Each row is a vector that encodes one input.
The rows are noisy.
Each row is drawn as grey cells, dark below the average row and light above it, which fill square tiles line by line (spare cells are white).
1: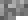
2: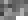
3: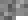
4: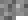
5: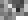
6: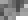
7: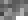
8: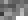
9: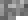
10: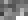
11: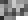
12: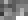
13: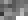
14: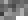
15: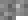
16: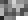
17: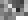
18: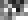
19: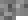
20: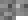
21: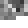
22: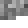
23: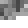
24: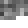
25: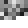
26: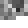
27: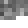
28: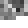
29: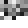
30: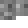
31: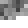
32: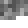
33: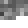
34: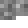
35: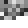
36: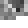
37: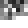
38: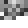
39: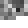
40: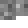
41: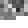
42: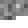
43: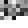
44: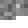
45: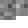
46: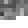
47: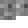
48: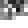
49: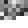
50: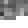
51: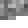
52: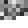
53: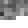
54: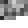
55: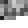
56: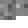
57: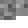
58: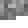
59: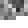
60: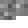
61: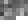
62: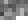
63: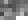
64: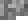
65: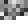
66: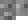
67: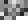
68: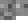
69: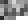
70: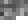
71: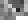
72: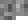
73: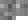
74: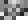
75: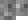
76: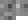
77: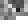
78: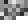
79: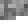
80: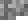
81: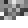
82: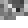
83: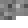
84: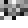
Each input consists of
a point on a 9-point line.
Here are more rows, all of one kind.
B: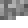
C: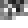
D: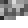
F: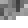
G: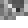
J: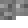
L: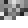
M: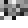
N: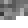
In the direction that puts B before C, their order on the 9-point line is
M, L, D, B, J, N, F, G, C.
